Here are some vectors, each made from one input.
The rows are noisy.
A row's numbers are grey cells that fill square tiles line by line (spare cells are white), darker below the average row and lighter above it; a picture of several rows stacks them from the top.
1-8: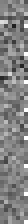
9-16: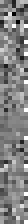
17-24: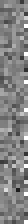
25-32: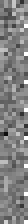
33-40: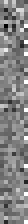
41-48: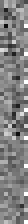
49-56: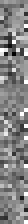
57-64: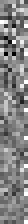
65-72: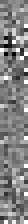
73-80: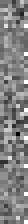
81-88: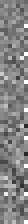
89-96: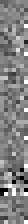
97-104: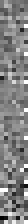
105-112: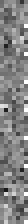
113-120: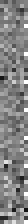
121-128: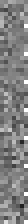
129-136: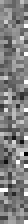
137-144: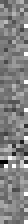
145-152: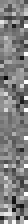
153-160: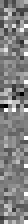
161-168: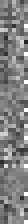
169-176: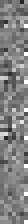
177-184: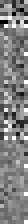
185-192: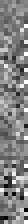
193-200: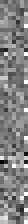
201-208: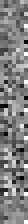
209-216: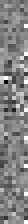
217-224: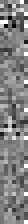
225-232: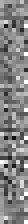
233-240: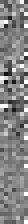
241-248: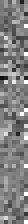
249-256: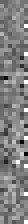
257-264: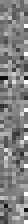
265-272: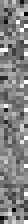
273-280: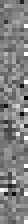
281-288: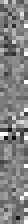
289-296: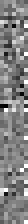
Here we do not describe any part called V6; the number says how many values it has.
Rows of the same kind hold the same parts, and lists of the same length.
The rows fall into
2 kinds.
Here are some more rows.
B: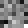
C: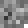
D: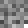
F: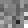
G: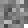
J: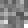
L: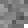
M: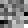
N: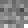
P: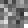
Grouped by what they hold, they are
B, C, J, L, N, P
D, F, G, M

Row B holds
a point on a 10-point line and four true/false values.
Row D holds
a point on a 10-point line and a value of V6.
